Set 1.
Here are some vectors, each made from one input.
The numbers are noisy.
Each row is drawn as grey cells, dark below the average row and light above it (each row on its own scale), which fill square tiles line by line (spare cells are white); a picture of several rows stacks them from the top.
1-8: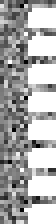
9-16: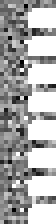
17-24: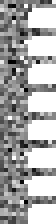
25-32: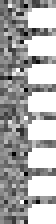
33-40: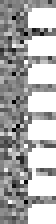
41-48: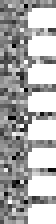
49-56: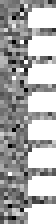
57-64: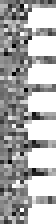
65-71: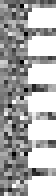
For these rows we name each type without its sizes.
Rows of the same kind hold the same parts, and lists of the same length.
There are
3 kinds of row.
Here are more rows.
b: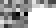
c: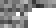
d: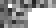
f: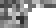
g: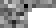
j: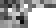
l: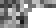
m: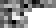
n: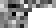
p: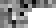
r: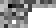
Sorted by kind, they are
b, n, r
c, d, g, m, p
f, j, l

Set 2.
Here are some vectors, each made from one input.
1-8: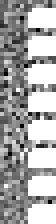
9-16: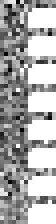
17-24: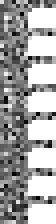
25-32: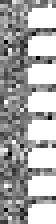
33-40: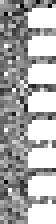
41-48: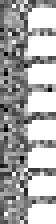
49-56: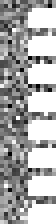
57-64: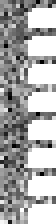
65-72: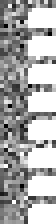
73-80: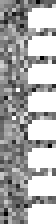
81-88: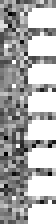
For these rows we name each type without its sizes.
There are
2 kinds of row.
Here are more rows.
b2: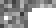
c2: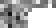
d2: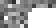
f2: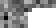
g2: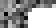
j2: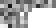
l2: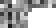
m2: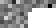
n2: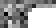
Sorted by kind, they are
b2, d2, f2, g2, m2, n2
c2, j2, l2

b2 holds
a node of a tree.
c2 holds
a point on each of two lines.
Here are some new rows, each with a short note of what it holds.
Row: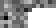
a node of a tree
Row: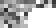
a point on each of two lines
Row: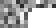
a point on each of two lines
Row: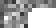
a node of a tree
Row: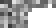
a point on each of two lines
